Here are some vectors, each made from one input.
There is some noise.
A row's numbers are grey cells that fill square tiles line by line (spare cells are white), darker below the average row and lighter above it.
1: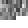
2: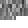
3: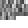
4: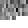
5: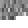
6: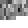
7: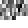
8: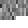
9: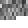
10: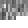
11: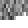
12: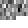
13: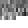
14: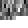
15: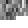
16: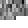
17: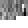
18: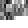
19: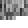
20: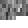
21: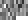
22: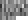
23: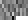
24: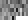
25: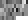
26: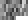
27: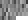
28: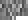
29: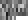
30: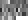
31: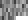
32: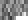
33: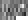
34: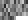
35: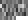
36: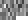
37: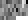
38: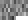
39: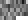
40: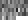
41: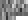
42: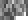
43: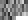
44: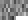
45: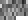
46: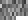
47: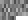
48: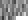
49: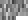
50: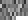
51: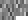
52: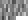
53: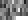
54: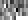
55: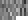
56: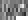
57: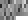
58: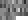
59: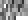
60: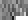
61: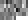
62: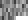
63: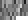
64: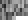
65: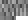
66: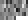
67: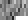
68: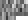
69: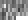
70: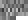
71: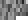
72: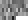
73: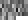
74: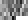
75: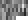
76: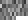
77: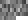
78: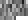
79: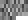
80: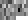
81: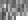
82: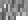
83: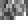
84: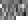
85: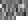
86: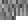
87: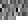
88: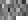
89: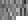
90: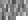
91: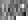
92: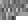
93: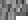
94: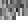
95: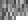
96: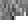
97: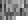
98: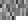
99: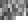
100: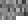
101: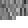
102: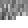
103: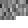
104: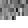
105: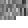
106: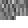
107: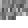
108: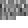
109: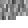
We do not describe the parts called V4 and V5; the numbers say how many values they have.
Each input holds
a value of V5, together with either a point on a 6-point circle and a true/false value, or a value of V4.
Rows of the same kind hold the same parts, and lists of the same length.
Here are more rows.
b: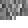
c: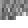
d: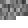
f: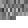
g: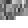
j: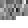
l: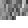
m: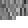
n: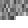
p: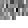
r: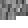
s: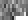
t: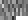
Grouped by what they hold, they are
b, d, m, r
c, f, g, j, l, n, p, s, t

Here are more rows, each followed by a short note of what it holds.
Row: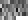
a value of V4 and a value of V5
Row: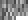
a point on a 6-point circle, a true/false value and a value of V5
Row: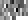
a point on a 6-point circle, a true/false value and a value of V5
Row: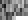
a value of V4 and a value of V5
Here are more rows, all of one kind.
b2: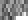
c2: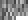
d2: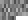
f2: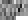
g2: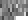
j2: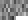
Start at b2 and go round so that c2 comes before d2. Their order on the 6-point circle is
b2, f2, c2, d2, j2, g2.
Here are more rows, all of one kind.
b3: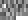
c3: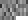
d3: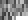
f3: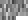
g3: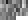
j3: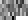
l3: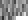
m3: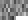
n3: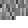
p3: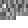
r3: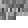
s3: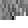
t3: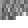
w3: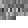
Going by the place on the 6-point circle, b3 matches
d3, g3, p3 and r3.
